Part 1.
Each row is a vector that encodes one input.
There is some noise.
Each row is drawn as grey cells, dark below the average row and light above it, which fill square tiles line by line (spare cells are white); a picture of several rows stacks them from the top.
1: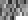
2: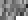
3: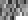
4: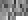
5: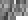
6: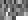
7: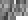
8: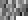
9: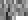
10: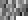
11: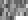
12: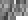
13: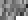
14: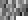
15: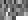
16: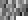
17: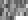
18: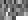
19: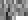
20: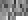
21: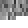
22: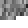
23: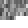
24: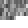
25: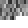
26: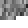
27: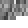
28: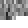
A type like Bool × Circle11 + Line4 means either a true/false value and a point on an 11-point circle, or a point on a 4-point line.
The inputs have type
Bool × Bool × Bool.
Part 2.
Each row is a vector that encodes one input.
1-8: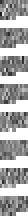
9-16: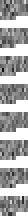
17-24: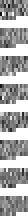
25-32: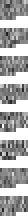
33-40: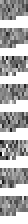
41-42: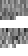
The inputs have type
Line7.
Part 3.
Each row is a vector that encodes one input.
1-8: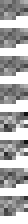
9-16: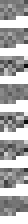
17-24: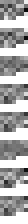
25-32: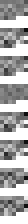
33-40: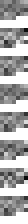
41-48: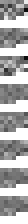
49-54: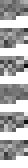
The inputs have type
Line9.
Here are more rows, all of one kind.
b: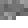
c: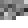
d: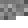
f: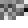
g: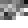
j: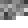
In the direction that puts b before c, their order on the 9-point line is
g, j, d, b, c, f.
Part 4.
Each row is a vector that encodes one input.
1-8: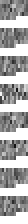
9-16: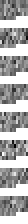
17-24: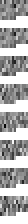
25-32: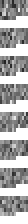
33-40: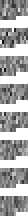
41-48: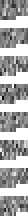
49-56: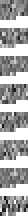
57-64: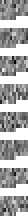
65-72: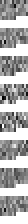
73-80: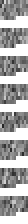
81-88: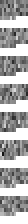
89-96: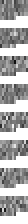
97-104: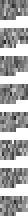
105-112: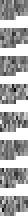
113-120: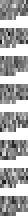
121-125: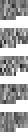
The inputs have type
Line15.
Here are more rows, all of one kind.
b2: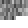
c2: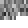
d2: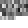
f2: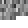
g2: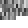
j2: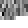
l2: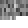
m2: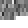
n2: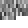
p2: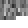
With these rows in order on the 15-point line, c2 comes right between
l2 and n2.
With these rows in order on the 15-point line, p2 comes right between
b2 and f2.
